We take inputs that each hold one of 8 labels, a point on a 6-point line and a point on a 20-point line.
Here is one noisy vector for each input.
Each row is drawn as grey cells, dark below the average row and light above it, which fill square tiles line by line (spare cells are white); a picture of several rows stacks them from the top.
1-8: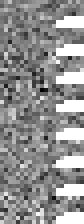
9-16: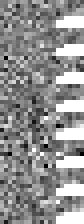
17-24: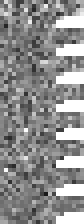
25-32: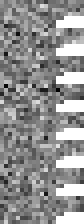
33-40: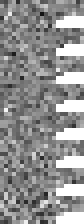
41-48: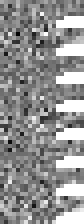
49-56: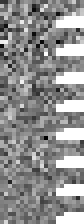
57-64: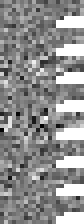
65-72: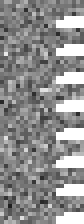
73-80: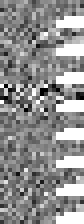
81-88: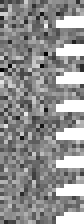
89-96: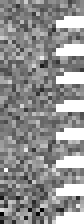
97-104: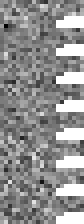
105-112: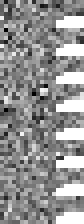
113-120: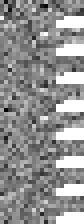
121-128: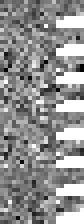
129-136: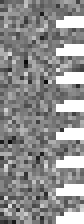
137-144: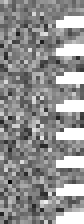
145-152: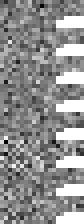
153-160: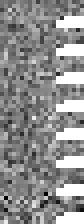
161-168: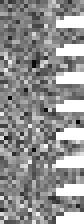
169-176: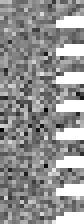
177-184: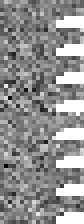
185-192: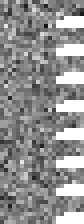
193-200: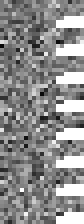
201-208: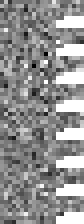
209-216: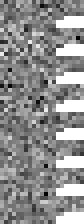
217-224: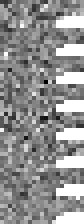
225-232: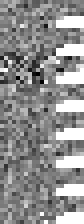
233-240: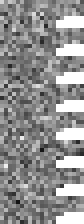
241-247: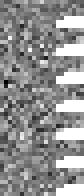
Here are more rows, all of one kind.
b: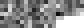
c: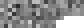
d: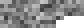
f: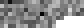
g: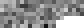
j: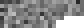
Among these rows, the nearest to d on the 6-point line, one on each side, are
b and j.
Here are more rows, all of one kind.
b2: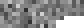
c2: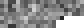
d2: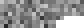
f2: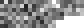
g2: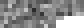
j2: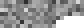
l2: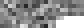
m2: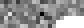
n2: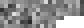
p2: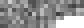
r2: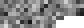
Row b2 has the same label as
d2, f2, n2 and p2.
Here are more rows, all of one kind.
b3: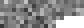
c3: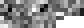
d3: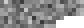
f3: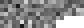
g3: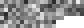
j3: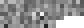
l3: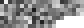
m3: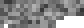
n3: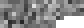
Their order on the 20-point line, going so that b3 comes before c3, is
f3, b3, l3, n3, d3, j3, g3, m3, c3.
